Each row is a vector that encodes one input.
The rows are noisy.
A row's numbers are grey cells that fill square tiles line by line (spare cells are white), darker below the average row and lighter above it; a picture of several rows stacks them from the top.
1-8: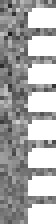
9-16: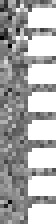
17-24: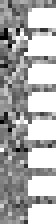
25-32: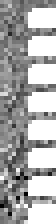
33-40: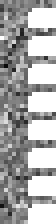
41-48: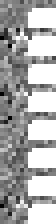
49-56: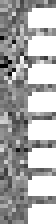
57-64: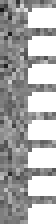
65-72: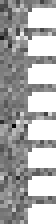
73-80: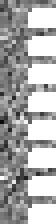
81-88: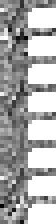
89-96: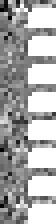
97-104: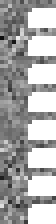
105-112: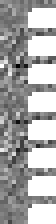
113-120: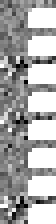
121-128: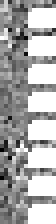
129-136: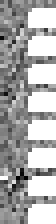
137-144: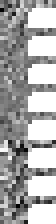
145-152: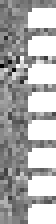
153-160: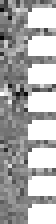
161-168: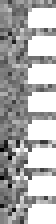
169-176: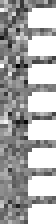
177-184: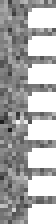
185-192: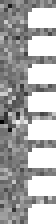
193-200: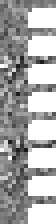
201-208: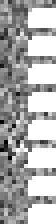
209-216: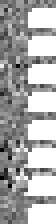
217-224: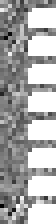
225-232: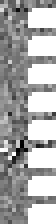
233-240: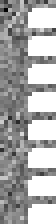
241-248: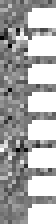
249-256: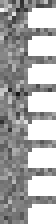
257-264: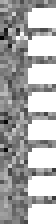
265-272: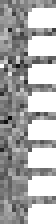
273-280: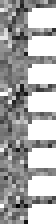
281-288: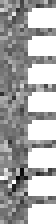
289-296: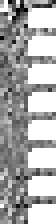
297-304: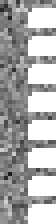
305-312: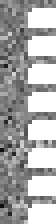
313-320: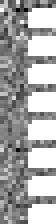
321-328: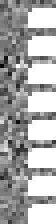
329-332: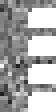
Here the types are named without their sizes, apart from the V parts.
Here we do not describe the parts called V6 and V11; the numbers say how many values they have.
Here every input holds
either a fixed value, or a label and a true/false value, or a value of V6 and a value of V11.
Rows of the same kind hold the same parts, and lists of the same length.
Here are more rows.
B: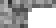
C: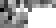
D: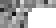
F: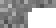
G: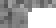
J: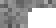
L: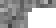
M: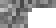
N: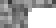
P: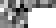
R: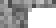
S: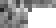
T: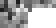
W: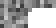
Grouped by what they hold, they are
B, D, N, P, R
C, F, G, J, L, M, S, T
W

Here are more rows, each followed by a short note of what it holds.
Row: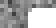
a label and a true/false value
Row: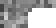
a fixed value
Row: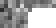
a value of V6 and a value of V11
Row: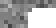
a value of V6 and a value of V11
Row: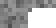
a value of V6 and a value of V11
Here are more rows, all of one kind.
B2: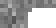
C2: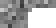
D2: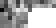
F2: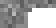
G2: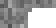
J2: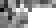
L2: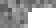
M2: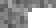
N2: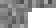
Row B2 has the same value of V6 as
D2, G2 and J2.
